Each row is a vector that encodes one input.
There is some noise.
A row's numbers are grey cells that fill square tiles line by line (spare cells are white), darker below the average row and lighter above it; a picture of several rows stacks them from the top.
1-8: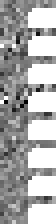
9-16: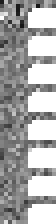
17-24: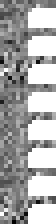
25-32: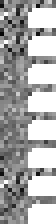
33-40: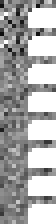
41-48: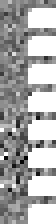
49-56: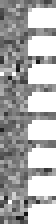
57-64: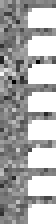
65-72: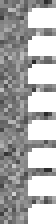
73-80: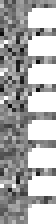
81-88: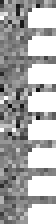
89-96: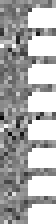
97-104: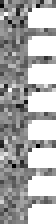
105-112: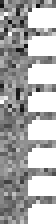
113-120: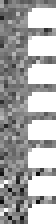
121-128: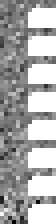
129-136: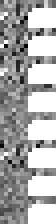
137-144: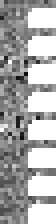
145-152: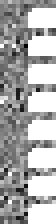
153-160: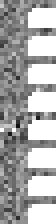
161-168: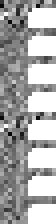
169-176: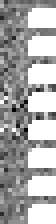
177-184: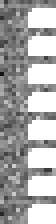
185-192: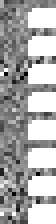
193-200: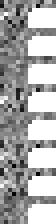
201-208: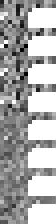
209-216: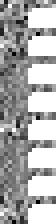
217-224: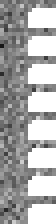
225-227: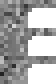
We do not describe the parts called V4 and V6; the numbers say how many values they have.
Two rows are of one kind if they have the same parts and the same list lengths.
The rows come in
3 kinds.
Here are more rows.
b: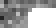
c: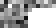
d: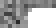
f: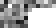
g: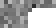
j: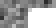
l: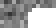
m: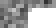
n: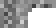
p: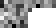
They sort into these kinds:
b, d, g, j, l, m, n
c, f
p

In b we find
a node of an 11-node tree and a value of V6.
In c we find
a fixed value.
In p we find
a true/false value and a value of V4.
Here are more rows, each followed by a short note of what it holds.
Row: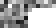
a fixed value
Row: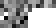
a true/false value and a value of V4
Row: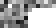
a fixed value
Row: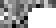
a true/false value and a value of V4
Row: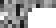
a true/false value and a value of V4
